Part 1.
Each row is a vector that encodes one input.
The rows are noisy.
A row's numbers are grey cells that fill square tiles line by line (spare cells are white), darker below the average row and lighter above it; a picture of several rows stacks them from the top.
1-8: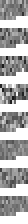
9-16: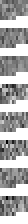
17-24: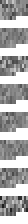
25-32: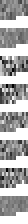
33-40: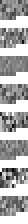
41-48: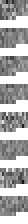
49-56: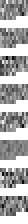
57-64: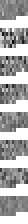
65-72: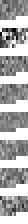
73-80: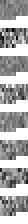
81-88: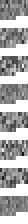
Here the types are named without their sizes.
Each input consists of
a point on a line and a true/false value.
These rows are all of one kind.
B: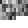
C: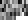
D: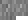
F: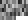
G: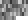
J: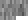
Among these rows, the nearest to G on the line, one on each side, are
D and J.
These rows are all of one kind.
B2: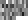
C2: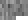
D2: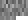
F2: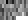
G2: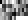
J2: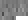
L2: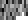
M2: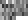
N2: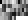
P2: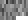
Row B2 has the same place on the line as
C2, J2, L2 and M2.
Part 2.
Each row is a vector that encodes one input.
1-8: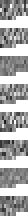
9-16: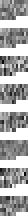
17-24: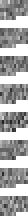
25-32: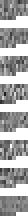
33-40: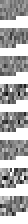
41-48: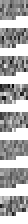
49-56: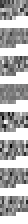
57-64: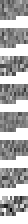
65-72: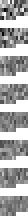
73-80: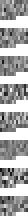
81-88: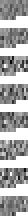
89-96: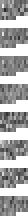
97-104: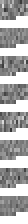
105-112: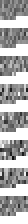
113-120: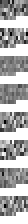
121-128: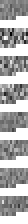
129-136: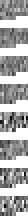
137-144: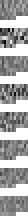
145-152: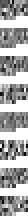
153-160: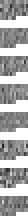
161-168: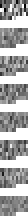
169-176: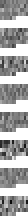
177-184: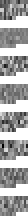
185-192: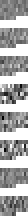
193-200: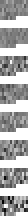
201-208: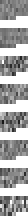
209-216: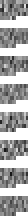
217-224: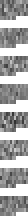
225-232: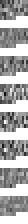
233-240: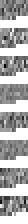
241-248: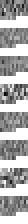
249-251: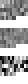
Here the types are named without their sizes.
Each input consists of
a point on a circle and a true/false value.
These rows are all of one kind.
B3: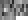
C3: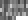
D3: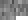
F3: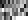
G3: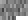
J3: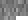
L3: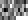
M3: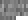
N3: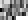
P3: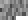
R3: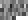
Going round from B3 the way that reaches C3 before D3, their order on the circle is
B3, J3, G3, L3, C3, R3, M3, P3, N3, F3, D3.
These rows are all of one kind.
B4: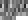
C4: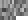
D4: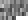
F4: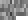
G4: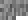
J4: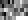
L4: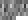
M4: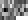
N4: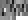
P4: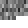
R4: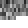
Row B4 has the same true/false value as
F4 and L4.
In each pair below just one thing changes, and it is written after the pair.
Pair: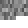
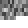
the place on the circle
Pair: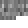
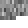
the true/false value
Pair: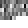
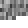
the true/false value
